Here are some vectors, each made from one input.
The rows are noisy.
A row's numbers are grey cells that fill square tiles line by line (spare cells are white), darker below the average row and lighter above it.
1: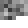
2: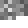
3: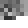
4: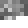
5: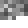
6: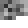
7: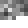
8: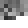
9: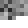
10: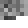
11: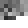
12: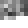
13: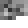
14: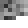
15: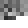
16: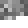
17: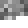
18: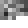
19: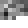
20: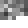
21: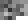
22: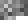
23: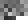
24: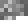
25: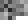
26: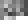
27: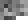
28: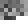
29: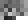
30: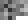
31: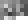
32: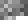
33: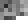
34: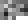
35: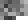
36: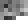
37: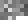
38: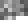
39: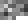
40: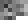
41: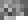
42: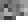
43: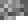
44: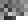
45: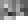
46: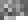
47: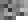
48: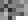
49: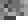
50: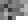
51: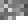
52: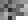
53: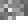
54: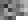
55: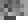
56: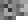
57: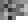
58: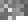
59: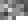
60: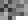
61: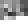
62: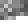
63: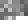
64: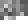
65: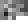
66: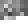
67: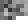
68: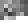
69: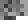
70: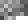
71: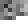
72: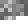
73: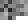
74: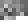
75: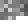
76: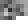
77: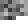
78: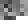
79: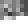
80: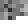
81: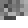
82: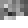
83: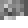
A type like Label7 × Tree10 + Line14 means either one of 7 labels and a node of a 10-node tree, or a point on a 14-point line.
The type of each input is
Bool × Line7.
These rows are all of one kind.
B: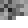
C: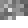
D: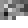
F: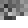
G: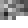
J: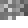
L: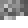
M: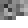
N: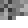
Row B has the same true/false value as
F, M and N.
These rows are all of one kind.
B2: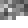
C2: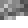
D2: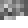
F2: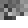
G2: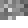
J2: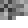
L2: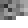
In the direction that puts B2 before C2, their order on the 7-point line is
F2, B2, G2, L2, C2, D2, J2.
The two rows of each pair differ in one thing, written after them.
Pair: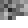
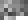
the true/false value
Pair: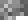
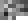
the place on the 7-point line
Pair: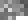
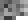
the true/false value
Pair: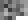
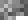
the true/false value
